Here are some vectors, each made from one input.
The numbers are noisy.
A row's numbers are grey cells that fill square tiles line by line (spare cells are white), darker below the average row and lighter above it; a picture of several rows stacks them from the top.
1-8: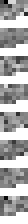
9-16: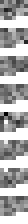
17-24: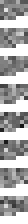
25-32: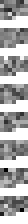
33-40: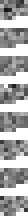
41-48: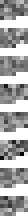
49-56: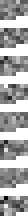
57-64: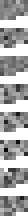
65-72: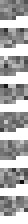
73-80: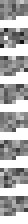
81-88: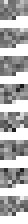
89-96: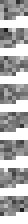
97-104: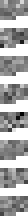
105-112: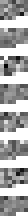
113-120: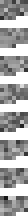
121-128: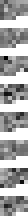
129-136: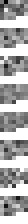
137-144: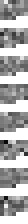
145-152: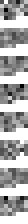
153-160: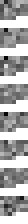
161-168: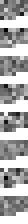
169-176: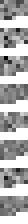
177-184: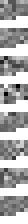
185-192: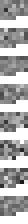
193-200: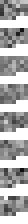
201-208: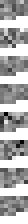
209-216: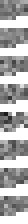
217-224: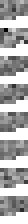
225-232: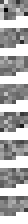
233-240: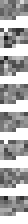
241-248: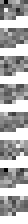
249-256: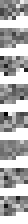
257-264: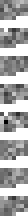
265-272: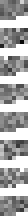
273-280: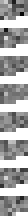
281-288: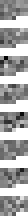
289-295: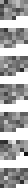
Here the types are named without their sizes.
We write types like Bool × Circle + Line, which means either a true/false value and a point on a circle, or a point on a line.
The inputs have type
Line.
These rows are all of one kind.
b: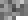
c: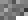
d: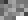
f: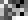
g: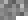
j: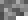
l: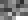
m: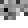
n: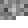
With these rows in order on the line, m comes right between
d and f.
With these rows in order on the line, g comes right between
j and n.
